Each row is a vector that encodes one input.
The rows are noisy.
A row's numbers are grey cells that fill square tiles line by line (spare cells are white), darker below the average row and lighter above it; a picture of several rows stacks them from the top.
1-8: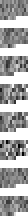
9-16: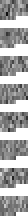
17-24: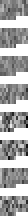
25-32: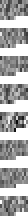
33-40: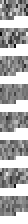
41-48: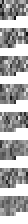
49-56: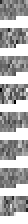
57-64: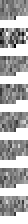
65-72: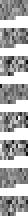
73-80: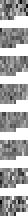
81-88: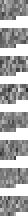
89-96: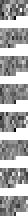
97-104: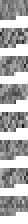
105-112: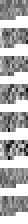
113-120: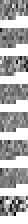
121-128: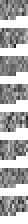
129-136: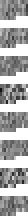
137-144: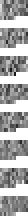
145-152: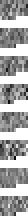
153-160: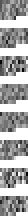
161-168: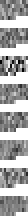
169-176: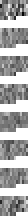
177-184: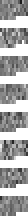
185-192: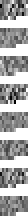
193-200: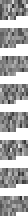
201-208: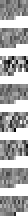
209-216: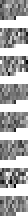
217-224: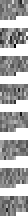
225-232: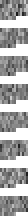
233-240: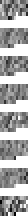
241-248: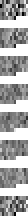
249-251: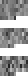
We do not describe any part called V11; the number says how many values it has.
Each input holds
either a point on a 6-point line and a value of V11, or a point on a 7-point line and a true/false value.
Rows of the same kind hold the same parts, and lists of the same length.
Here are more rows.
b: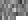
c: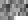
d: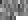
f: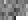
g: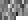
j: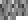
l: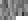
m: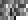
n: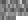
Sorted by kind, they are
b, c, g, j, l
d, f, m, n

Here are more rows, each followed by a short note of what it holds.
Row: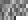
a point on a 6-point line and a value of V11
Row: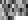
a point on a 6-point line and a value of V11
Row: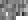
a point on a 7-point line and a true/false value
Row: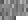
a point on a 6-point line and a value of V11
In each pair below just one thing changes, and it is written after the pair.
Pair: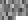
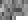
the value of V11
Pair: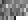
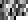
the place on the 6-point line
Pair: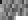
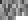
the place on the 6-point line
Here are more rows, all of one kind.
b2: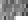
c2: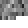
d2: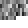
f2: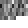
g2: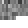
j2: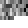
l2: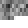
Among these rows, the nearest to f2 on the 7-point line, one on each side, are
c2 and j2.
